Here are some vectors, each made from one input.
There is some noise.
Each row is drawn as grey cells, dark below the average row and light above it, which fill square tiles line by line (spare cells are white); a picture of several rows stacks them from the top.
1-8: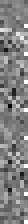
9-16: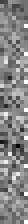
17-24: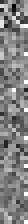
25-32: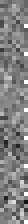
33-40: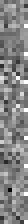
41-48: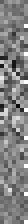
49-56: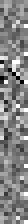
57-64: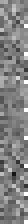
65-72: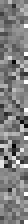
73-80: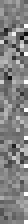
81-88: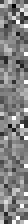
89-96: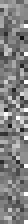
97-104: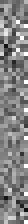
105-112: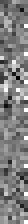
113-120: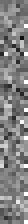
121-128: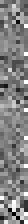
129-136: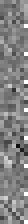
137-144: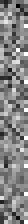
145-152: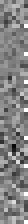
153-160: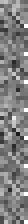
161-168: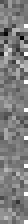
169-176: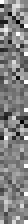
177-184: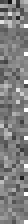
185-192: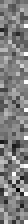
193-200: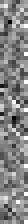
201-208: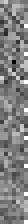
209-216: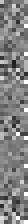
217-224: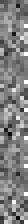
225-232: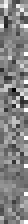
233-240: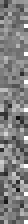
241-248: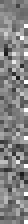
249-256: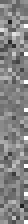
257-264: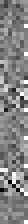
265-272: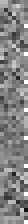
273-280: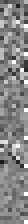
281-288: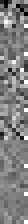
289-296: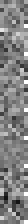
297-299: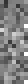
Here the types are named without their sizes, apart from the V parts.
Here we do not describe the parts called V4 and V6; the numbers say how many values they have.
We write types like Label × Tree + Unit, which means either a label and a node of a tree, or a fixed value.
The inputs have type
Label × V6 + List(Line) + V4 × V4 × V4.
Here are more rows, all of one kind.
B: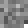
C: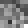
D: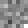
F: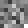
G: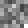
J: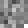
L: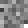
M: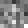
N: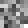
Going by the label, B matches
L and N.
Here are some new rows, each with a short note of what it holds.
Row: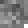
a list of two items
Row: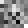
a list of one item
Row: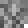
a list of two items
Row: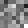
the empty list
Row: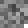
a list of three items
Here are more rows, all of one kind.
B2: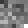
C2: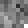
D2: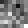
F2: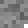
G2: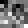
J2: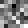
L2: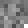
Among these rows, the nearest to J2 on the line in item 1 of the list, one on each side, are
F2 and G2.
